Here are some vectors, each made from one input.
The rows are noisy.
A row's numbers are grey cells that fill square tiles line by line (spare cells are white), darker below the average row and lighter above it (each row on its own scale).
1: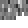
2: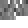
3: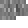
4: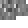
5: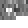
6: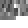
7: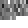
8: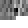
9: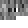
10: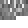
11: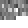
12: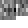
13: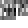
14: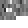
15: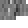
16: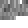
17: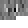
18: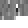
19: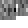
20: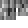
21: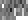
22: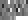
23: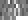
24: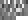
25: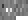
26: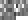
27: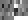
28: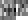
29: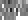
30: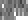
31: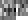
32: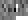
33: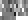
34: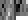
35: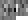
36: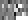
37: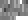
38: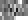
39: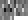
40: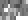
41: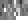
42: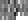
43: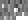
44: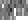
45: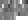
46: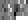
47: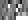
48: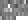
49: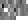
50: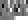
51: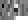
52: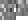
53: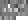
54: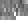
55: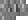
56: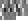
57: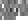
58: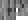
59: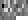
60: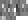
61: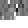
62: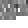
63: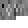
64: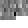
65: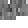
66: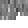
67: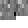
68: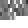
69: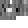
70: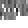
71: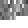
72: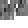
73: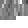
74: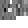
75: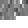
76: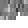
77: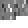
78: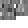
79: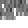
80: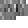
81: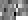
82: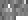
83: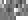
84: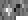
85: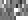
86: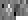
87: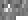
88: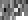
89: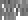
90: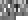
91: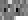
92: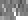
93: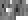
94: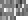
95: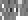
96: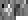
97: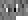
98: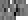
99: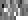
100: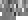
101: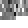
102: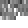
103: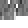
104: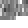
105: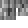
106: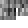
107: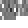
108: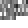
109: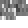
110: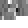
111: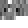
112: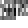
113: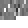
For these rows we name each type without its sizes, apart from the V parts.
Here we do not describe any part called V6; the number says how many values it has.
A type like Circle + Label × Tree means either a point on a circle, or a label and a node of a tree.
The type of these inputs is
(Bool × Bool × Bool × V6 + Unit) × Line.
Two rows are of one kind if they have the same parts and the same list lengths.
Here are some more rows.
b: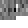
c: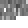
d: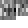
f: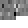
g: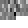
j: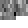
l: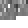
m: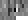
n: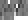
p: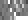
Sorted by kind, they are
b, d, m
c, f, g, j, l, n, p

